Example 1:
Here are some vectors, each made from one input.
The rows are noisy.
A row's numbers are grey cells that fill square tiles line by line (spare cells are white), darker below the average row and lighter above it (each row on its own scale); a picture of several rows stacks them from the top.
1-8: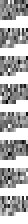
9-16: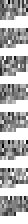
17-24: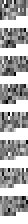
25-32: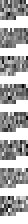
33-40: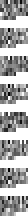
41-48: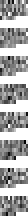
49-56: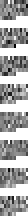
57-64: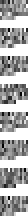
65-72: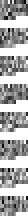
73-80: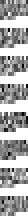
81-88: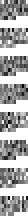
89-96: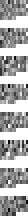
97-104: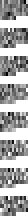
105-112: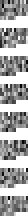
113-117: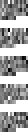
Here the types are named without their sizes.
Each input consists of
a list of points on a line.
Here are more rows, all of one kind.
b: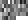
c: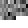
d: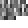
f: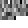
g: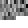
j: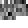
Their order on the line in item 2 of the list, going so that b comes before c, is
b, c, f, j, g, d.
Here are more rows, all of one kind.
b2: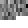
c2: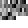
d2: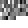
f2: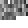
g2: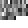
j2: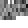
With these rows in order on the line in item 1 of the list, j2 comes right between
b2 and c2.
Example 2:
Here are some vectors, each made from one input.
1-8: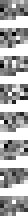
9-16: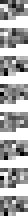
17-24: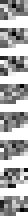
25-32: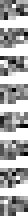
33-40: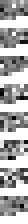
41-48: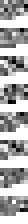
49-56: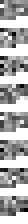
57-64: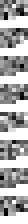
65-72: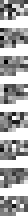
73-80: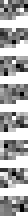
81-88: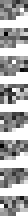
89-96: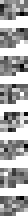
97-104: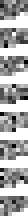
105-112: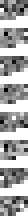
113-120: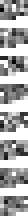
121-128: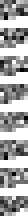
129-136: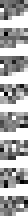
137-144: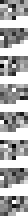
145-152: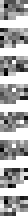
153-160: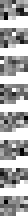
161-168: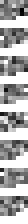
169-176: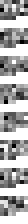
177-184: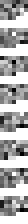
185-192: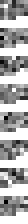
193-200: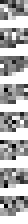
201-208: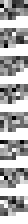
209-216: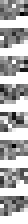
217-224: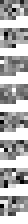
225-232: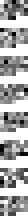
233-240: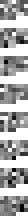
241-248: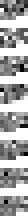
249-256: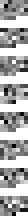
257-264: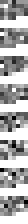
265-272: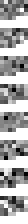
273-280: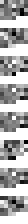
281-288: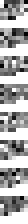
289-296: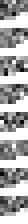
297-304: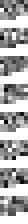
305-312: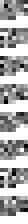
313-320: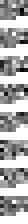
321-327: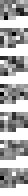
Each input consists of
one of 5 labels and one of 10 labels.
